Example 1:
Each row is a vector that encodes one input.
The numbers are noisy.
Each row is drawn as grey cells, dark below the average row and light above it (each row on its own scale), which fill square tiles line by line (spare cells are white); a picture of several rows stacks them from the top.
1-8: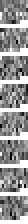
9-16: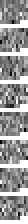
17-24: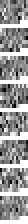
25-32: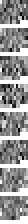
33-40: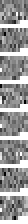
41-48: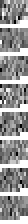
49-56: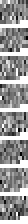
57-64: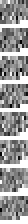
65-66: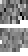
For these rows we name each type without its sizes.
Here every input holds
a point on a line, together with either a fixed value, or a point on each of two lines.
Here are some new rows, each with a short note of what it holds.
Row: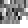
a point on each of three lines
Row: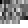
a point on each of three lines
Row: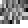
a point on a line
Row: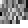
a point on a line
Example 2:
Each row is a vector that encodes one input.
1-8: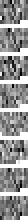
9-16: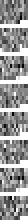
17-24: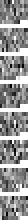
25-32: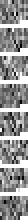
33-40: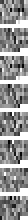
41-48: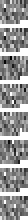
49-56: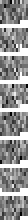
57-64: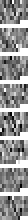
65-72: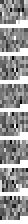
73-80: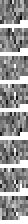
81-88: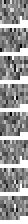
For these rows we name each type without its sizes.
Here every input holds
either a fixed value, or a point on each of two lines and a true/false value.
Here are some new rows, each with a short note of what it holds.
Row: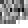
a fixed value
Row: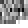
a fixed value
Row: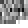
a fixed value
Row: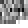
a fixed value
